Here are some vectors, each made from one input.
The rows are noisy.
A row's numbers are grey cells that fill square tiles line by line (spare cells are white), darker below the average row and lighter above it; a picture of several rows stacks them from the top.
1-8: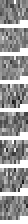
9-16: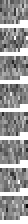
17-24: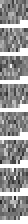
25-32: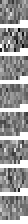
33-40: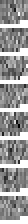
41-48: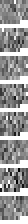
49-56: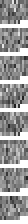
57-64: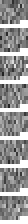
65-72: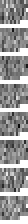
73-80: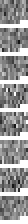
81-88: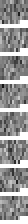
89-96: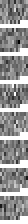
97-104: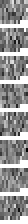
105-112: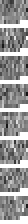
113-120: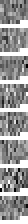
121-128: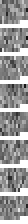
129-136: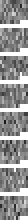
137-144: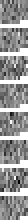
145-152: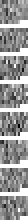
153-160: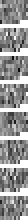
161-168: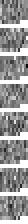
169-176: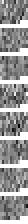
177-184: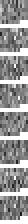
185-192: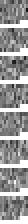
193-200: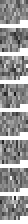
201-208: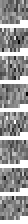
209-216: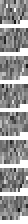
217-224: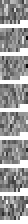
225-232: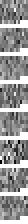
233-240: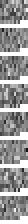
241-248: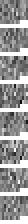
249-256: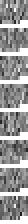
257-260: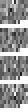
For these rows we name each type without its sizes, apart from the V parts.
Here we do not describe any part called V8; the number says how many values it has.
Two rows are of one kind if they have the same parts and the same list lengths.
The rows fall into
3 kinds.
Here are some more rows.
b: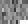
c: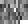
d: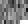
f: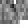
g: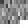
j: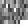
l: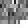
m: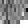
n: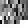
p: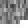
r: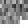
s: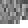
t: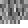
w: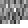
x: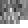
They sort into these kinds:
b, d, f, g, m, p, r, s, x
c, j, l, t, w
n

